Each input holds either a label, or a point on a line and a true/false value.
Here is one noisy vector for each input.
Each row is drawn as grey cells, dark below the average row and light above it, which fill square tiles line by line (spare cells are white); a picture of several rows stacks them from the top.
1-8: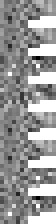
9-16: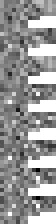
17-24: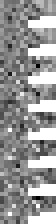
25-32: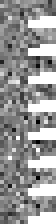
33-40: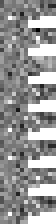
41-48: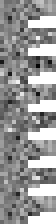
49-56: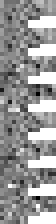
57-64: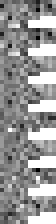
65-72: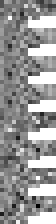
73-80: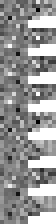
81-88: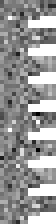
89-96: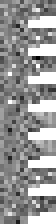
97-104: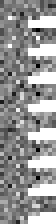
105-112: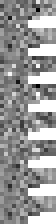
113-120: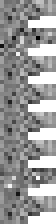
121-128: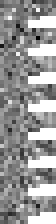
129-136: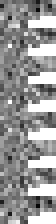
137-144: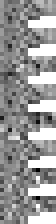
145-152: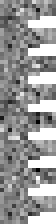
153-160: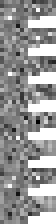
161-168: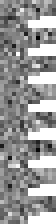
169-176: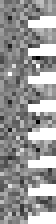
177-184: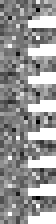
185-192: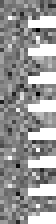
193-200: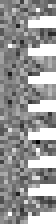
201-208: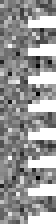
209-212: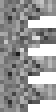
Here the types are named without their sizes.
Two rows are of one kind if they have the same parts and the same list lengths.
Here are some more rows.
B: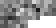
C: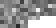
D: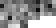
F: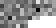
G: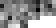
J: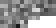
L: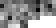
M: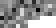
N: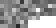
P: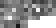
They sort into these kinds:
B, D, F, G, L, M
C, J, N, P

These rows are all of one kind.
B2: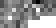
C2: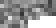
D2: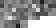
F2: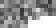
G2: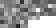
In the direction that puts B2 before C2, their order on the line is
B2, G2, D2, C2, F2.
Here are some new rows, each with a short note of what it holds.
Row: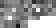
a point on a line and a true/false value
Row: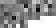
a label
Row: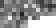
a point on a line and a true/false value
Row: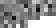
a label
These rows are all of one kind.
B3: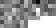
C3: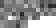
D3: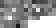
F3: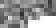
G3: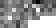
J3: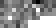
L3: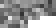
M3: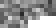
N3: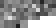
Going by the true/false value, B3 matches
F3, L3 and M3.
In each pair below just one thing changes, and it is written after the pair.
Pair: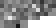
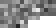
the true/false value
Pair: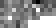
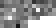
the place on the line
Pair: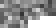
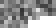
the place on the line
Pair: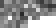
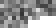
the true/false value
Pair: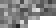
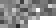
the place on the line
